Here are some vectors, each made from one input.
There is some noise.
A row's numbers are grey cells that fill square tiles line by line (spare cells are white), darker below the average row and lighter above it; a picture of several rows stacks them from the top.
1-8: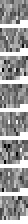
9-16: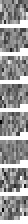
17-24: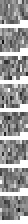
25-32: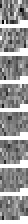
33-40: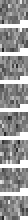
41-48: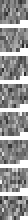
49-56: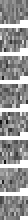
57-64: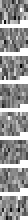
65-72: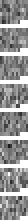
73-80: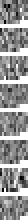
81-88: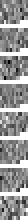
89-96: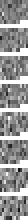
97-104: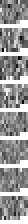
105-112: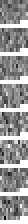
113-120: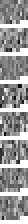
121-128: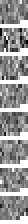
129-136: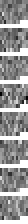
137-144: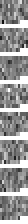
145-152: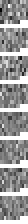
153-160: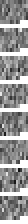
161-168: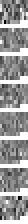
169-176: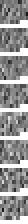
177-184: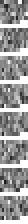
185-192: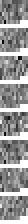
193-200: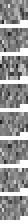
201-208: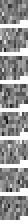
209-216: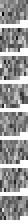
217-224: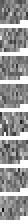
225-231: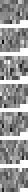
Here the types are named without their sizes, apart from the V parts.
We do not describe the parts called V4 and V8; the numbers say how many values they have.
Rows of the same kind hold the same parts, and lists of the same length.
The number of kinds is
3.
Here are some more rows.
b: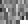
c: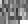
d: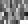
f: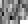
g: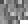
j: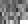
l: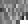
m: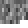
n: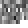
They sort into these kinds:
b, g, j
c, d, l, m
f, n

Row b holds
a label, a node of a tree and a value of V4.
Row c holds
a label, a point on a line and a value of V4.
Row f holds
a label and a value of V8.
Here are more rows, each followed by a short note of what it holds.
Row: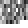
a label and a value of V8
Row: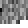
a label, a node of a tree and a value of V4
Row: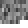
a label, a point on a line and a value of V4
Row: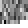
a label and a value of V8
